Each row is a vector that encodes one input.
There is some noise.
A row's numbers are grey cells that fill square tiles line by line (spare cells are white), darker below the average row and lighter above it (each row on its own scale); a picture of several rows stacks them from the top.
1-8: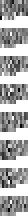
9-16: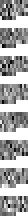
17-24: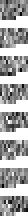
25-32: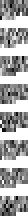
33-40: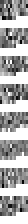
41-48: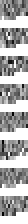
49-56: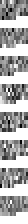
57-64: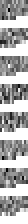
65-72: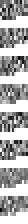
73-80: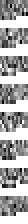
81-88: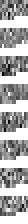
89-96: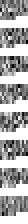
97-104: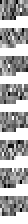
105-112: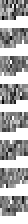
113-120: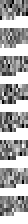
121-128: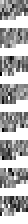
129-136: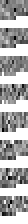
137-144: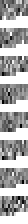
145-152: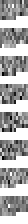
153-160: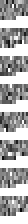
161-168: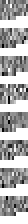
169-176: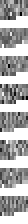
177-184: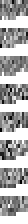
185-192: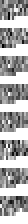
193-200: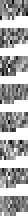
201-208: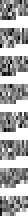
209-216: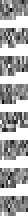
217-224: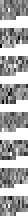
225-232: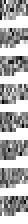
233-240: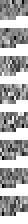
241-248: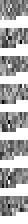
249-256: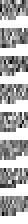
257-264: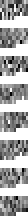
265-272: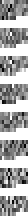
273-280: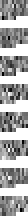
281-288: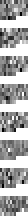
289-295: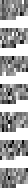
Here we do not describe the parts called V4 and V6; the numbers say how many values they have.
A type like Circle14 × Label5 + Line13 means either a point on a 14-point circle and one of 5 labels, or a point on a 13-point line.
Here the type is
(Bool × V6 + V4) × (Line5 + Line8).
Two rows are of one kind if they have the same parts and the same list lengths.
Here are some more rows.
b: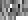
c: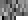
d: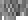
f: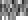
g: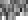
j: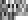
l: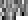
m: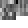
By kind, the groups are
b, d, f
c
g, j
l, m

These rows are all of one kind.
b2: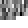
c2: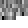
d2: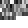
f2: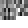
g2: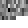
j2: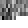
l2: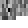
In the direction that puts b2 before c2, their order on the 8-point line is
g2, l2, j2, b2, f2, d2, c2.
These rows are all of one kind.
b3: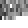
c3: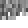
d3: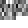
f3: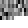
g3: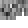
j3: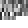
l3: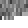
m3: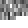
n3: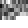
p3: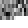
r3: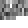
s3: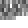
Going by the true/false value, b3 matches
c3, l3 and n3.
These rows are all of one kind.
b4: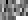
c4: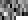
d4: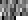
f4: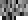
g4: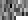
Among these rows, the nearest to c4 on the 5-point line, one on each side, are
f4 and g4.
